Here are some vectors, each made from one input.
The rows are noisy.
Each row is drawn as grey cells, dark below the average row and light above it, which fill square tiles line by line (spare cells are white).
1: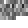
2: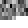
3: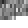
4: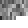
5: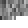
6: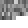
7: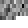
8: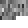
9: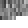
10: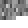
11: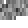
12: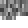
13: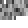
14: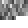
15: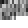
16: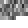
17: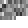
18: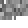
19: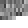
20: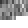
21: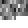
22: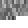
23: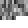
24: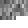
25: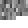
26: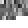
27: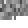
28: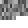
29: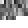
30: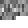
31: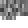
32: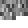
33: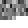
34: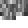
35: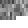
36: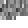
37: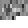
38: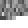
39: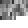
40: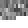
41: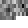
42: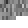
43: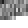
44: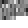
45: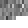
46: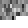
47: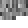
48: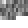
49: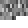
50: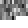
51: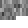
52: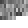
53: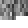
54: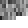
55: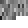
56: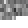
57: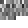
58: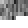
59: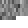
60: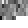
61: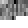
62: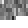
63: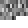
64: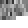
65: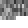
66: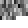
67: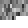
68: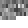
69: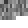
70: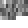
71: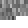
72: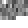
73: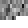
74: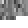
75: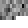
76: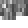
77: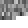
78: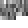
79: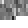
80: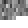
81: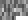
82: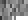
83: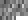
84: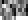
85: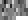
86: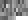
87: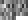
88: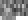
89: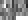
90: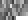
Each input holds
a point on a 4-point line, together with either a point on a 4-point line, or a point on a 6-point line.
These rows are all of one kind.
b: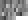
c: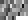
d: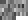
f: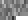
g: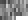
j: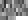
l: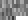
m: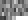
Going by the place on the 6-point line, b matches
c and f.
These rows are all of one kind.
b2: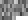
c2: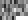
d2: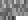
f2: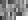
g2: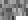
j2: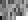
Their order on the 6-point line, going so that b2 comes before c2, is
b2, d2, g2, c2, f2, j2.
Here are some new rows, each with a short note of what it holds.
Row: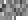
a point on each of two 4-point lines
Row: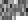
a point on a 4-point line and a point on a 6-point line
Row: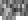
a point on each of two 4-point lines
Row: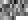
a point on each of two 4-point lines
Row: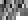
a point on a 4-point line and a point on a 6-point line
